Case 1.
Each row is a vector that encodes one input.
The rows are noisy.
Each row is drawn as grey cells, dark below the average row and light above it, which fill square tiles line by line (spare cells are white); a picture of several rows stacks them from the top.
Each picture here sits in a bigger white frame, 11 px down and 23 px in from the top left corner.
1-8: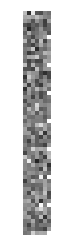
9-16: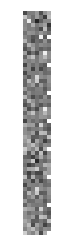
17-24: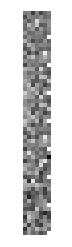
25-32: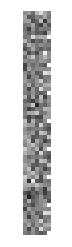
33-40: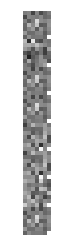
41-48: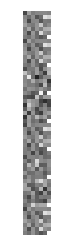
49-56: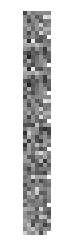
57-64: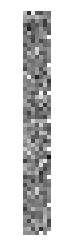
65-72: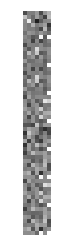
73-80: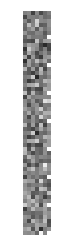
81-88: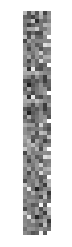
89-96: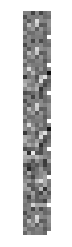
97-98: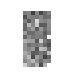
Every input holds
one of 11 labels.
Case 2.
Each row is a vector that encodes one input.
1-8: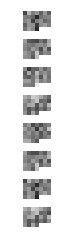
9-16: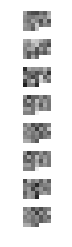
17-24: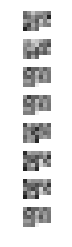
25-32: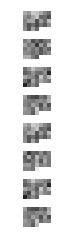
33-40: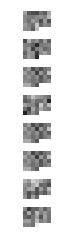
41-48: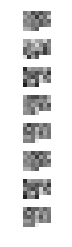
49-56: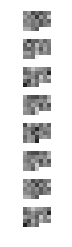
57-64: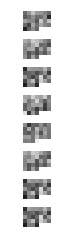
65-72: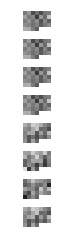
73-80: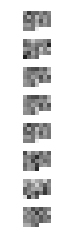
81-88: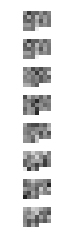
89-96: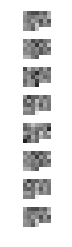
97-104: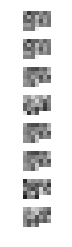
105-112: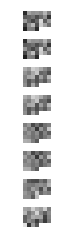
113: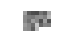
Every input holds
a point on an 8-point line.
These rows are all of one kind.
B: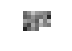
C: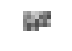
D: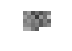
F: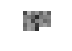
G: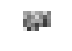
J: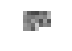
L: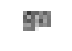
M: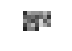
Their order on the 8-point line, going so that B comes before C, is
L, J, D, F, M, B, C, G.
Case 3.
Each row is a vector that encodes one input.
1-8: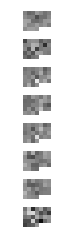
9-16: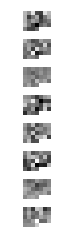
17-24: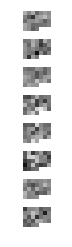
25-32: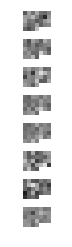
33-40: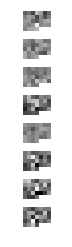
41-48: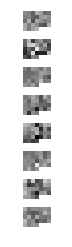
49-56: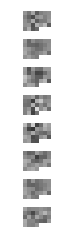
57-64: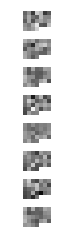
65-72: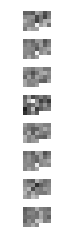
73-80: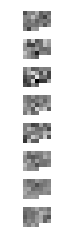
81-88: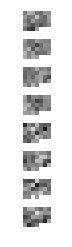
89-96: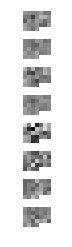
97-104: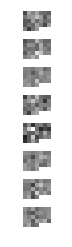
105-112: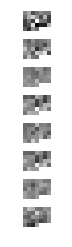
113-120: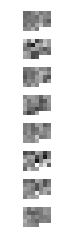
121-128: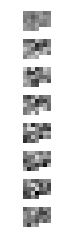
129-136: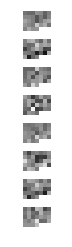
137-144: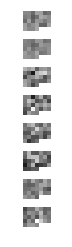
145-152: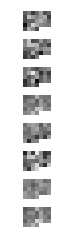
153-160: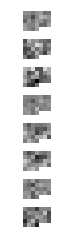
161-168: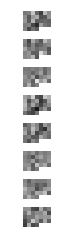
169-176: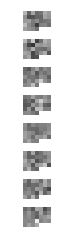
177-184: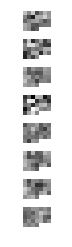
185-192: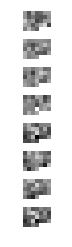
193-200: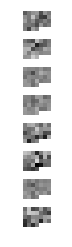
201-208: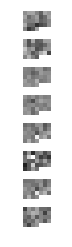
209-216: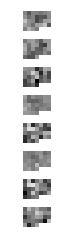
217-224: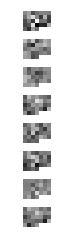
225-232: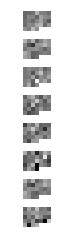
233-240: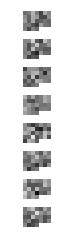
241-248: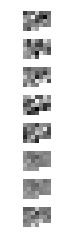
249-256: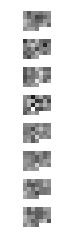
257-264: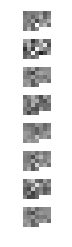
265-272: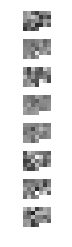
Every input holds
three true/false values.
